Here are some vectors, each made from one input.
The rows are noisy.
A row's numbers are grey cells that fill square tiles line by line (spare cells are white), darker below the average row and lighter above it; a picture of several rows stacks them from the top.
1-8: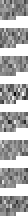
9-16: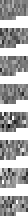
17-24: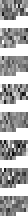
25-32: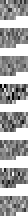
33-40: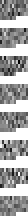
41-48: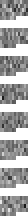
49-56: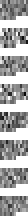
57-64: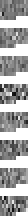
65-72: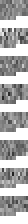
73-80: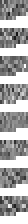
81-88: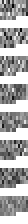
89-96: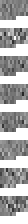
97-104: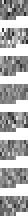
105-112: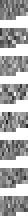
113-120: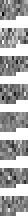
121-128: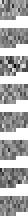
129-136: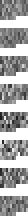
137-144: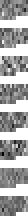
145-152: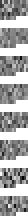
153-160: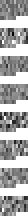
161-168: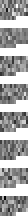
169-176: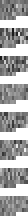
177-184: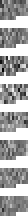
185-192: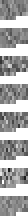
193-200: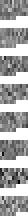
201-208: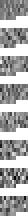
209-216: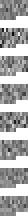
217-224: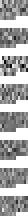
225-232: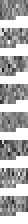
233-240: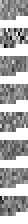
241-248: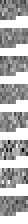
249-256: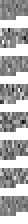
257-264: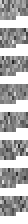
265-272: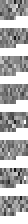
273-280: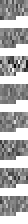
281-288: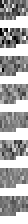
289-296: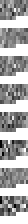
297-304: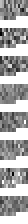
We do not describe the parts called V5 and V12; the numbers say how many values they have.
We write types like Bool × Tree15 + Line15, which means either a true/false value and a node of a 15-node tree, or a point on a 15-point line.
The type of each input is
((Circle11 + Unit) × V12 + V5) × Line6.
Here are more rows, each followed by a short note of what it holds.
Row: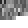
a point on a 6-point line and a value of V5
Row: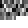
a point on a 6-point line and a value of V12
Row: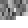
a point on a 6-point line and a value of V12
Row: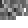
a point on a 6-point line and a value of V5
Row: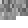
a point on a 6-point line and a value of V12
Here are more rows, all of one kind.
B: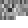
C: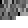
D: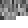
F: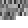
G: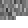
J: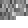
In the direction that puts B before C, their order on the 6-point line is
D, B, F, J, G, C.
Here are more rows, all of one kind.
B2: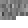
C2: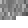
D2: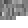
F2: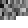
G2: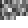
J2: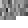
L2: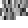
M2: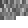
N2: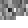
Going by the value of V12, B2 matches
C2, F2 and N2.
